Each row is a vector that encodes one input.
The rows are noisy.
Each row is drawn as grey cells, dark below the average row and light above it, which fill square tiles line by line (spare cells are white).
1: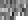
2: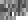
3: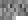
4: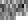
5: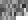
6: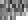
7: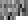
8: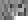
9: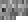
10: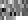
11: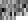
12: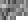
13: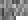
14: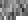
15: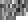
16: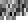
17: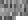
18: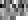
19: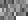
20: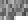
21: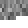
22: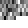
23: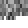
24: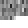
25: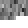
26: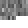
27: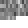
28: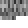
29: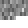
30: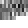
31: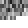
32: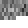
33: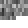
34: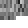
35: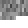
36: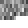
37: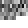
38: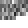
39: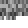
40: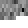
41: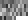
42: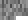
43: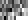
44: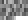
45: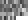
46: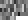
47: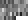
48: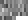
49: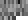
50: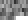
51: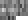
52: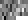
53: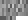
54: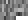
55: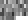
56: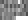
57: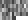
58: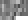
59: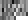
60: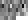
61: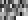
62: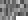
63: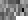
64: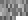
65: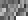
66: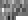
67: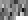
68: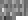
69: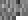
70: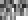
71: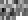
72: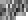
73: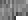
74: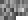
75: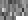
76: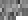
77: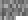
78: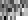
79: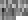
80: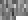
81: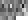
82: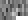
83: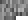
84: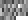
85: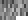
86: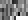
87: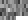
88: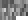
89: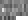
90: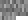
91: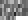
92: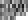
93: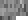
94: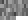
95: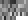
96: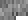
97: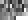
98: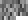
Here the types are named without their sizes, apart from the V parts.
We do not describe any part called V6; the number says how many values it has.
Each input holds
a value of V6, together with a list of points on a line.
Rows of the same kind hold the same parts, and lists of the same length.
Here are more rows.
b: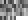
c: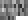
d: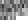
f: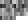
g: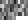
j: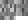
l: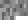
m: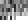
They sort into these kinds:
b, d, f, m
c, g
j, l

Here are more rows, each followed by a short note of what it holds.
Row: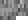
a value of V6, together with a list of two items
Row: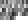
a value of V6, together with a list of one item
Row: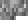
a value of V6, together with a list of one item
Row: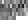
a value of V6, together with the empty list
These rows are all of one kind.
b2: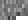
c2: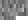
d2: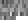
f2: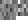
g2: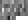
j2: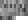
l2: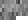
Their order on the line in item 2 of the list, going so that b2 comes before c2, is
g2, d2, j2, b2, l2, c2, f2.
